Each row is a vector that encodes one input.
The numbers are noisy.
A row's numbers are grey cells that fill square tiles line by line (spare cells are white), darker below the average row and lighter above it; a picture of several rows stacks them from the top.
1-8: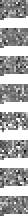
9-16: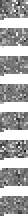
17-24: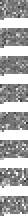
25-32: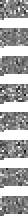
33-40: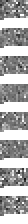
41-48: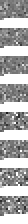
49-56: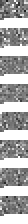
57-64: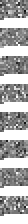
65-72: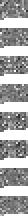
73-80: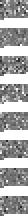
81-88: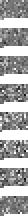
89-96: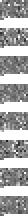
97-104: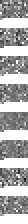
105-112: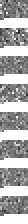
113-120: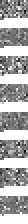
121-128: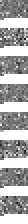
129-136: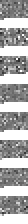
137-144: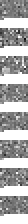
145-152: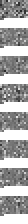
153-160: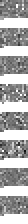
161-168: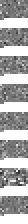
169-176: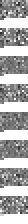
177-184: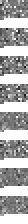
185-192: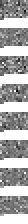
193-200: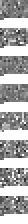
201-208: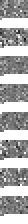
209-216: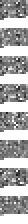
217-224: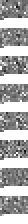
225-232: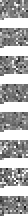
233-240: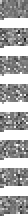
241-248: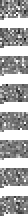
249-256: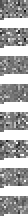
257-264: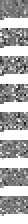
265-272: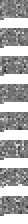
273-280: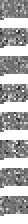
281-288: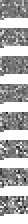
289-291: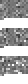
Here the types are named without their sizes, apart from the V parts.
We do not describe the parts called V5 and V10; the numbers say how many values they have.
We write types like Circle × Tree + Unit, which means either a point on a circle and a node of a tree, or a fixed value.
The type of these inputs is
Bool × Line × V10 + V5.
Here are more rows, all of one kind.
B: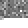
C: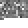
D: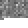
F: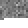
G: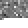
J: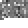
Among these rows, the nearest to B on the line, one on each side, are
F and J.
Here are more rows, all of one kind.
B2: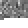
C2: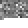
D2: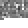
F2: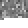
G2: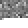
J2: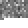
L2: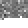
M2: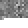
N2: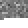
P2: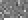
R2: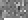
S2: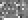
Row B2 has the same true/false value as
L2 and P2.
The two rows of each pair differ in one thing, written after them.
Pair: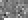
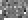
the value of V10
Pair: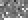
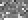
the value of V10
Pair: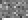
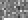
the place on the line
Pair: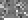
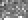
the true/false value
